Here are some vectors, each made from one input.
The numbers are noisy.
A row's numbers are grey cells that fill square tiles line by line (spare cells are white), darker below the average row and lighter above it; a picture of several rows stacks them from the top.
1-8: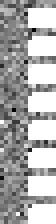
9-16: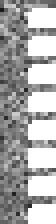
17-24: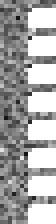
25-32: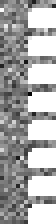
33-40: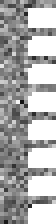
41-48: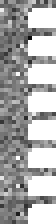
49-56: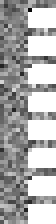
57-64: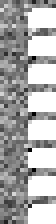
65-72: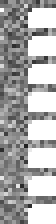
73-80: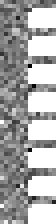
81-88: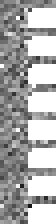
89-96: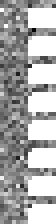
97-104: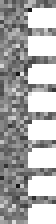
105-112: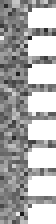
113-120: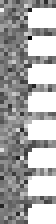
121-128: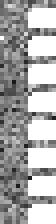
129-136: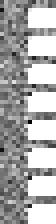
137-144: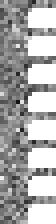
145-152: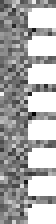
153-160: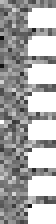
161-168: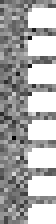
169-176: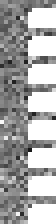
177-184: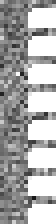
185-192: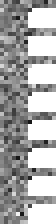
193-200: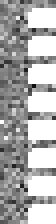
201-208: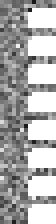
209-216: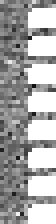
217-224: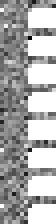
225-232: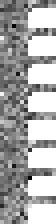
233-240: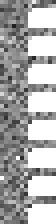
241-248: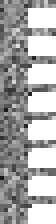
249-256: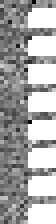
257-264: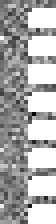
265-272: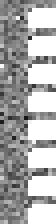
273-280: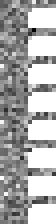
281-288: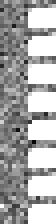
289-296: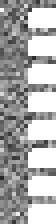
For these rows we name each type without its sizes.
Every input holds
four true/false values, together with a list of points on a line.
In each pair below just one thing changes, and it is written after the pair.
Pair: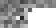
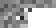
the place on the line in item 1 of the list
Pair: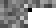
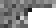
one of the four true/false values
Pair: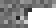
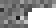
the place on the line in item 1 of the list
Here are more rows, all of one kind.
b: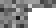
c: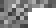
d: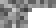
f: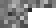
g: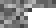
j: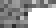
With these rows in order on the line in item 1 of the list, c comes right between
b and g.
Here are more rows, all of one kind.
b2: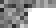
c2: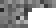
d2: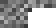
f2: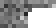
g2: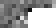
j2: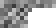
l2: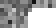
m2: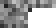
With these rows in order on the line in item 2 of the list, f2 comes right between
b2 and l2.
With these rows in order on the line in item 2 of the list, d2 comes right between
l2 and m2.
